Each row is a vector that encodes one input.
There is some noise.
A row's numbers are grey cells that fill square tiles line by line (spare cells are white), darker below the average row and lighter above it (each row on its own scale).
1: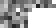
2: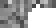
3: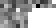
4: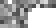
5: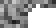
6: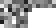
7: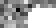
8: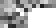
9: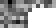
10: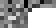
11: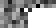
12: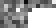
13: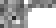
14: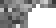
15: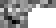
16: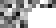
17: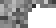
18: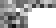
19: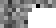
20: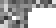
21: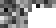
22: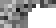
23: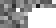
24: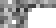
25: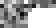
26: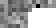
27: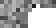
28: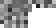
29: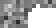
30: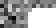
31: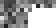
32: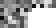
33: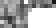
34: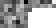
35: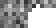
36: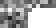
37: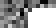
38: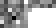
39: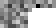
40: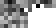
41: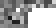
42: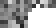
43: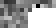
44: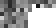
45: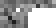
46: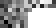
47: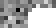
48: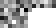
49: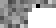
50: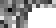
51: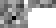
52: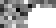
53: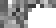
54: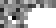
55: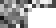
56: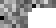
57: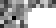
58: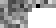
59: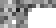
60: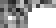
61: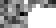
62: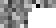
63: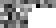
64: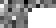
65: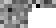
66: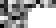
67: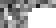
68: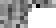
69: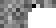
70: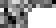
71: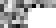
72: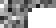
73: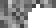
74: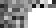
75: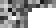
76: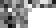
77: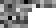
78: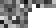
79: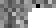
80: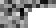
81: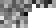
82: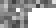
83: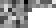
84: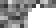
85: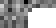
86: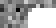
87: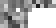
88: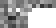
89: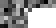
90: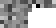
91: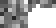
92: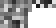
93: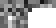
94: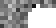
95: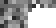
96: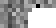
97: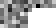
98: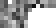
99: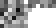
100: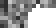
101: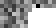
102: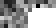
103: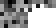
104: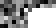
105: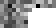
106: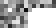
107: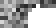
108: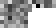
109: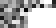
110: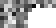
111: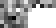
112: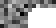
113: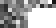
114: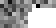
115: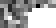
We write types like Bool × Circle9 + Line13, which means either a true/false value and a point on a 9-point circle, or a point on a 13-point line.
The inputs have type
Bool × Label5.
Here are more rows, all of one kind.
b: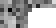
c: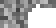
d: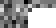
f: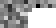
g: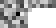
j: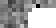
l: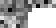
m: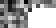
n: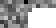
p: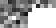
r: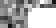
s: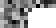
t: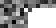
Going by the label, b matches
f, l and n.
